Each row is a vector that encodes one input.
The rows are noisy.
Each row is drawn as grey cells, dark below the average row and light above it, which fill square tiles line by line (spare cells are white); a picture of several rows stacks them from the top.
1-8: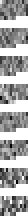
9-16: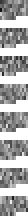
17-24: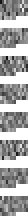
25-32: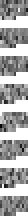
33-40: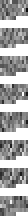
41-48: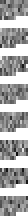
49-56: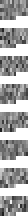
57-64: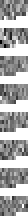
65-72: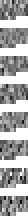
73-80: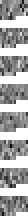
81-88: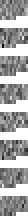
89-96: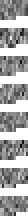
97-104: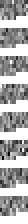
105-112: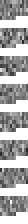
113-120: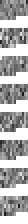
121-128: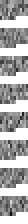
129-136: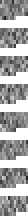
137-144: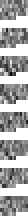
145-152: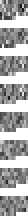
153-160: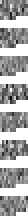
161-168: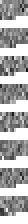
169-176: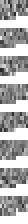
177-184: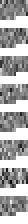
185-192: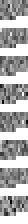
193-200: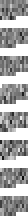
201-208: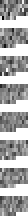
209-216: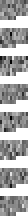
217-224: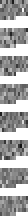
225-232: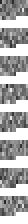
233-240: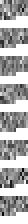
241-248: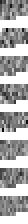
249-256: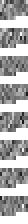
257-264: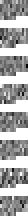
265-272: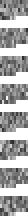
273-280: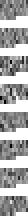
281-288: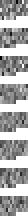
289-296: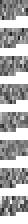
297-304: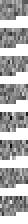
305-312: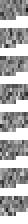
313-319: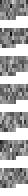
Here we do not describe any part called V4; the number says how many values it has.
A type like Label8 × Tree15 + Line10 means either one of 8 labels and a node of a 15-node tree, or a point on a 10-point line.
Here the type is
Bool × Bool × Bool × Bool × (Line10 + V4).
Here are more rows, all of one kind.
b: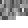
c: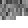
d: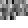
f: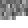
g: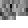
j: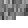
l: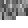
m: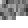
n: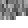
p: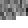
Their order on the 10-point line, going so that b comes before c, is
m, g, p, j, l, f, b, c, d, n.
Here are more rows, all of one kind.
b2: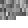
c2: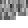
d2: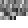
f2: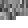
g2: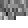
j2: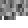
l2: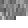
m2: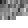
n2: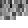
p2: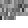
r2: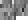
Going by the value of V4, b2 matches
j2, l2, m2 and n2.
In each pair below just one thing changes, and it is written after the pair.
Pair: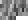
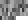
the value of V4
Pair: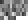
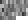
one of the four true/false values
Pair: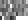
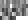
the value of V4
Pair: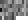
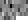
the value of V4
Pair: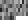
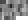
the value of V4
